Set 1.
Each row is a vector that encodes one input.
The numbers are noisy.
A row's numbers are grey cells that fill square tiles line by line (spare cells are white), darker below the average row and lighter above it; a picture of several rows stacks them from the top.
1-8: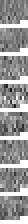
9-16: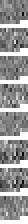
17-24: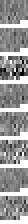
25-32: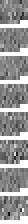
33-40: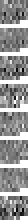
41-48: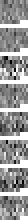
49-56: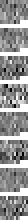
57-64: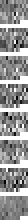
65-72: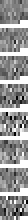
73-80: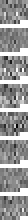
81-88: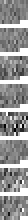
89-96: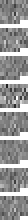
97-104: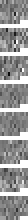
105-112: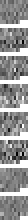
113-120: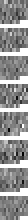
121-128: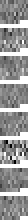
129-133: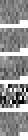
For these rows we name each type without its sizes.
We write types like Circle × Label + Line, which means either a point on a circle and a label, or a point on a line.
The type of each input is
List(Line).
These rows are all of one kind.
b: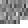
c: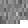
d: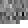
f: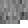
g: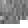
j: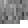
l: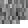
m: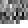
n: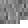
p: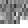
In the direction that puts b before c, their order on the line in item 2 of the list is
g, l, p, b, n, j, c, m, f, d.
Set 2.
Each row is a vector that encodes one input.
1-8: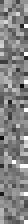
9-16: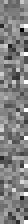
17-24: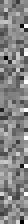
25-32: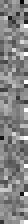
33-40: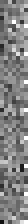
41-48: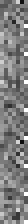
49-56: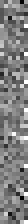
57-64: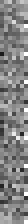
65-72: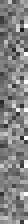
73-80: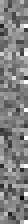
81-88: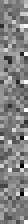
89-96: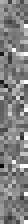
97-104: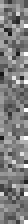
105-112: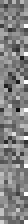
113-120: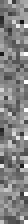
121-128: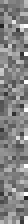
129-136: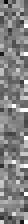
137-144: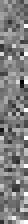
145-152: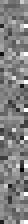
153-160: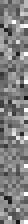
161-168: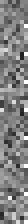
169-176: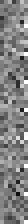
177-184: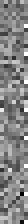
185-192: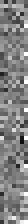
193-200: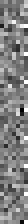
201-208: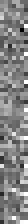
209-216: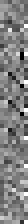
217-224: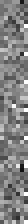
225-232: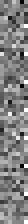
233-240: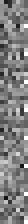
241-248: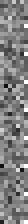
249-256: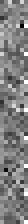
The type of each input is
Bool × Tree20.
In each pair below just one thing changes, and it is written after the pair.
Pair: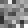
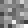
the true/false value
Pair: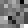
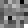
the true/false value
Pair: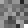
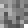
the node of the tree
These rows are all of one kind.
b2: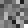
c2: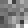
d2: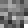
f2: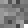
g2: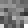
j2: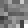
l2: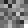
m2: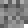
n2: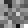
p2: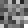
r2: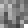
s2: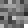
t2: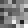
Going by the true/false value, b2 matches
f2, m2, n2 and r2.
